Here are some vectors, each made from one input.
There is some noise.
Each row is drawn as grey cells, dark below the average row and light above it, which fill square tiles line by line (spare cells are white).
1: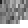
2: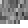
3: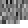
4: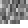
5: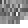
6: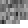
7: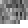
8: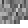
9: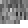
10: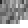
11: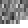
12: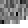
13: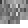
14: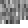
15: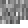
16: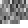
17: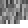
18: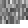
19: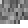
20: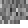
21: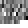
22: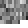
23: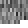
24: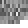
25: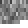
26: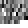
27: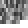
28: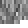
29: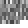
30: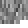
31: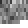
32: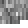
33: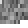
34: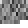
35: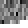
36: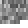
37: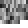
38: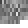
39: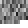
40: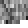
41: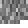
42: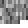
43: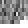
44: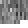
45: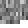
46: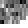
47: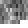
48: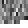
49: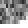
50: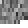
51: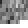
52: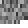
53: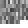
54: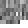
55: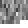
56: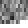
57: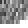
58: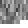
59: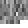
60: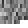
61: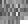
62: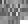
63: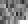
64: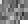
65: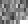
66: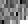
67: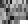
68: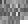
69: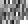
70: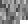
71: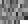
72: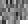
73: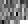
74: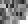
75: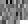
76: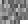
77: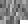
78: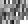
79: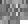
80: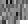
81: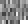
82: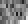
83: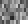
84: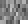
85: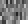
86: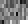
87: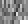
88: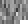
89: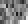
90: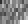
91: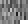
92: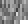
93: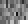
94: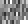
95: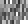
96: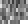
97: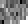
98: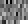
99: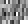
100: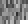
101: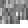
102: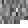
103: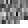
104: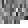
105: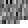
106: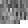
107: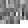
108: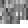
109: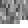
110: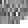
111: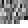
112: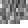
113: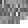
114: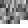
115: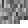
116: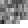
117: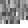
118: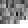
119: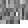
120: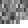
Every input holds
a point on a 10-point line and a true/false value.
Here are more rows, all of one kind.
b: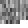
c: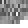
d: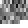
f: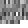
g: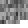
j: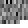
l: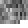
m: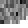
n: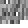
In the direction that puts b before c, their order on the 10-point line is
d, b, n, f, l, g, j, c, m.
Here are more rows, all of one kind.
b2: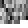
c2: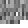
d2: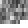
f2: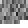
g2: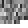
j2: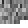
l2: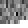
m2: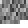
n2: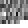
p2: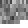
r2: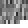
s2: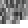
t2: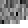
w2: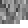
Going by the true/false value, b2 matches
c2, p2 and w2.
